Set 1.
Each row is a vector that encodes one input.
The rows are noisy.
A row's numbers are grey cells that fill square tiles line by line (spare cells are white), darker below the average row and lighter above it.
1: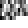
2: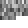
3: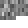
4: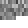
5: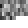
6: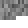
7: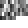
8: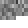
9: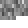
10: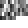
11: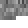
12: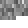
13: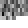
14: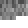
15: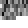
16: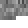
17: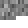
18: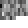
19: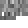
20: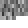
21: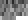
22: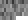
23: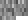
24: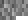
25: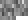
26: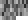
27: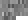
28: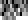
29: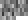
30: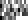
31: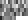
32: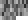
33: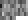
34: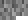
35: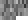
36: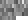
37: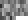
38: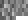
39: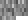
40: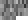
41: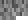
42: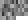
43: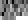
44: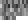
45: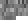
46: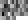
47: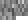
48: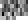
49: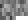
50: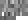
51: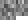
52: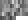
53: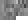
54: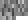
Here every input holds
either a point on a 5-point circle, or a point on a 7-point line.
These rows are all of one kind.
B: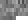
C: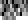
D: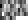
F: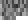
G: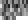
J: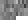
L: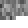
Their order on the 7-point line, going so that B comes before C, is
B, J, G, F, C, L, D.
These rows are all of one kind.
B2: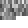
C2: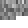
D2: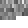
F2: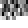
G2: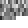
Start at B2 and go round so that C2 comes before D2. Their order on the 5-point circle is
B2, G2, C2, D2, F2.
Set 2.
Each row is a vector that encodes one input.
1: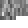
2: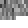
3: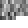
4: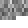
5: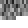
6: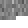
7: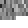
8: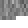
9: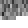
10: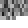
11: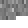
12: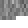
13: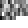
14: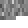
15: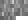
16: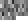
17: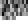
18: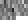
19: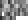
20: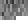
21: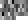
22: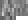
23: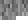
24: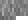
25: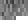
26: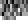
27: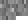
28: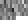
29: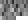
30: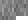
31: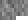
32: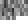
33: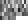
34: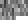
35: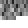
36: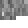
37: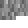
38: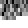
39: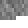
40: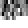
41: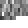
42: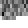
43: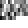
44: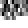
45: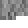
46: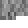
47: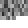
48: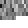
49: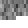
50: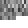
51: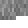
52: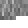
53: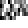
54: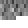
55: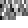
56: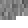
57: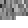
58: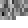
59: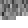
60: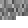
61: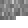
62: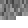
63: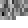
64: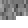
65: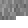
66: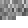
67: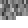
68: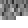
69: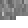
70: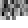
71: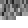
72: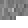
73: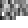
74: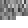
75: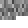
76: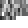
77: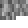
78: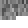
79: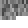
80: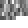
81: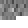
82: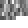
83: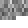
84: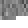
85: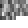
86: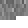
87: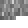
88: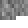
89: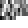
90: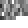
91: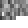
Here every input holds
either a point on a 10-point circle, or a point on a 5-point line.
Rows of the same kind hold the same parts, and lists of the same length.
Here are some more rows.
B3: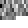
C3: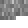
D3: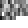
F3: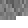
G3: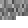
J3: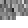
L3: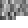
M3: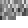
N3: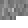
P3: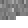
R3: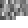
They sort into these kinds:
B3, G3, J3, M3
C3, D3, F3, L3, N3, P3, R3

